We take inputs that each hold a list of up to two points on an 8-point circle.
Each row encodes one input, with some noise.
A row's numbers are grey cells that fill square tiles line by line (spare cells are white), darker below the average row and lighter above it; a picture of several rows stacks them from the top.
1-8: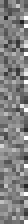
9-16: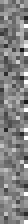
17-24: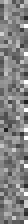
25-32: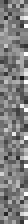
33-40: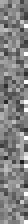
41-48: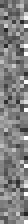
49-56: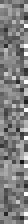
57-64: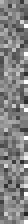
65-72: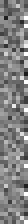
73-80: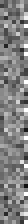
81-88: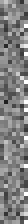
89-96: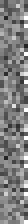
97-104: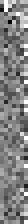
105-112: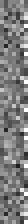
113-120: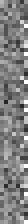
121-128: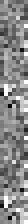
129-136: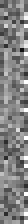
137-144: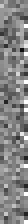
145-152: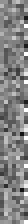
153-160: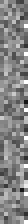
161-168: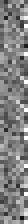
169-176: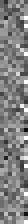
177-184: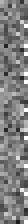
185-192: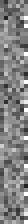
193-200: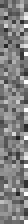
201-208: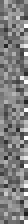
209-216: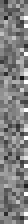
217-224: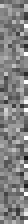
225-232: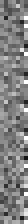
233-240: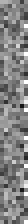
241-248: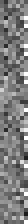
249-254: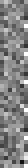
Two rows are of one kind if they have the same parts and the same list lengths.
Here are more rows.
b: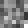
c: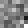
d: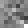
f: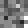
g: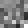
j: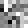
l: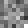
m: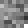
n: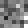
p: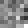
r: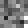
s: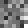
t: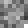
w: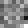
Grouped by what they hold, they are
b, c, d, g, l, m, p, t, w
f, n, r, s
j

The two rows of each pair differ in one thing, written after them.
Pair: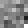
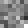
the place on the 8-point circle in item 1 of the list
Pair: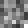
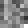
the place on the 8-point circle in item 1 of the list
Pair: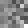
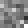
the place on the 8-point circle in item 1 of the list
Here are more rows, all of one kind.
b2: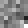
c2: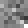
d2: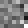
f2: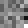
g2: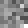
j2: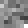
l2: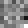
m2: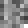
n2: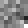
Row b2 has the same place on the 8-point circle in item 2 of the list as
d2 and n2.
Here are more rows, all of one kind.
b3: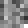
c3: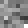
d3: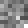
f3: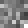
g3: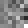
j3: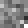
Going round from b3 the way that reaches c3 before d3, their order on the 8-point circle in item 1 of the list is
b3, c3, j3, f3, d3, g3.
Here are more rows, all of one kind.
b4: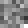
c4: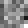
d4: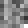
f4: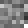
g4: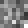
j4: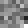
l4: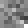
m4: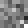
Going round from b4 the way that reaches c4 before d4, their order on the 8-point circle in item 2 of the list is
b4, c4, d4, g4, f4, l4, m4, j4.
